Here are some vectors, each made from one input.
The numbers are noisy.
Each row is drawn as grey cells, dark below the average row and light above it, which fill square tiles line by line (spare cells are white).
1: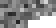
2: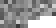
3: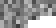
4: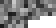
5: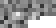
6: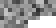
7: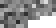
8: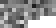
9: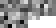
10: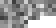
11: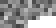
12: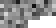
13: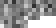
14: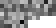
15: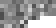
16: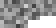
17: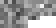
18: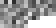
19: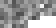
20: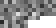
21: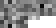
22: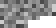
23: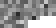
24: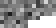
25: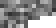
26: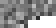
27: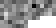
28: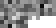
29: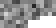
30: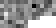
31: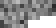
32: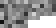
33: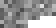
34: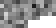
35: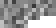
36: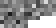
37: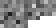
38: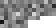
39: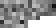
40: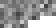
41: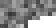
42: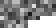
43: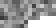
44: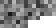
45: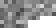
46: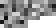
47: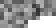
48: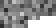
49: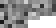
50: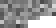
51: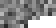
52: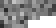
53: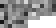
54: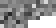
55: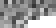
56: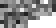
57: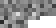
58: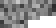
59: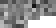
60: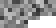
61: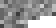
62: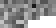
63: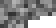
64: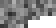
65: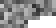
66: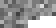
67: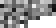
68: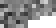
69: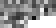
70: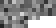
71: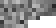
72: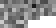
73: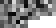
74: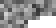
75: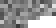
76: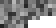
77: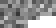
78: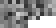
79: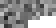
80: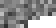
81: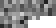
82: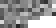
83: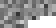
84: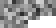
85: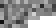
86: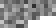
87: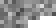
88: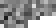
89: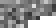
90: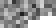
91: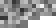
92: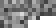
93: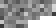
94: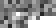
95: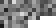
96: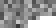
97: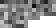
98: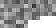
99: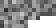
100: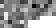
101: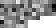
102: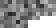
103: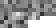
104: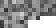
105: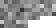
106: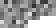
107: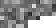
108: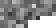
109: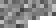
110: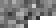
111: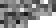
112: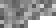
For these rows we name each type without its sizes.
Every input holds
either a node of a tree, or three true/false values.
